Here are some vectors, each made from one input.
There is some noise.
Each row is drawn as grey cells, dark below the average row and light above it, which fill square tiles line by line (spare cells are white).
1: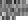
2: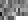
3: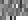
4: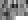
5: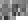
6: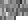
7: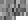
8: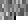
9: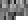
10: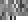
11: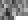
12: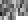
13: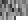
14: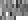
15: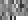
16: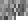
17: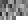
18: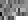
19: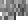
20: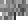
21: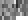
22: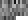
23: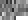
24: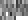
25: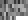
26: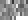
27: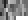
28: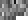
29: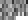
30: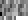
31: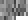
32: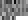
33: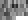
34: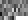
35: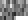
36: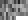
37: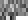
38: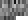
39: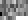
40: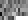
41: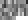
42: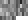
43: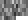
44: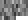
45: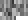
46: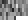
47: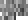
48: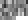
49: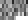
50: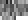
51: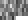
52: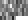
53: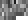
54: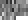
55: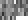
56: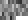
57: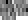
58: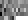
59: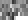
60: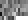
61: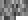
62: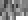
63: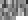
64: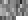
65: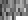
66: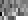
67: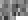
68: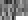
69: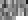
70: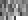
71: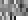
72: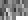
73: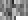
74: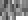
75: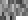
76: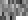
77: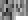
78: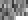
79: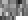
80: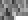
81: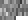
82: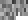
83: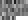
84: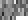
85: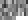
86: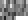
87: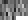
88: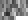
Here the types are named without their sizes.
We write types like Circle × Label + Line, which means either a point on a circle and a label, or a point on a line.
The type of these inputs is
Circle × Line.
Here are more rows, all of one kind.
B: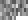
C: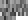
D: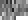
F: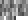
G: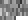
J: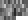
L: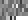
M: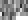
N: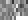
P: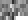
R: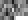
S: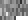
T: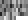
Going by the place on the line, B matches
D, G, L and S.
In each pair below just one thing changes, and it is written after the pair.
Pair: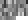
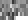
the place on the line
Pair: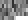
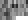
the place on the line
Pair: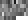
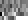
the place on the circle
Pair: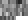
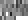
the place on the line
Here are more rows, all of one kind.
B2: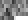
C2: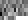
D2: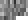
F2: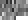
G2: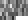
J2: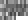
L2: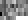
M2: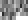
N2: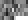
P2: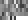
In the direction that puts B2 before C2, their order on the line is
M2, J2, P2, F2, D2, B2, G2, N2, C2, L2.
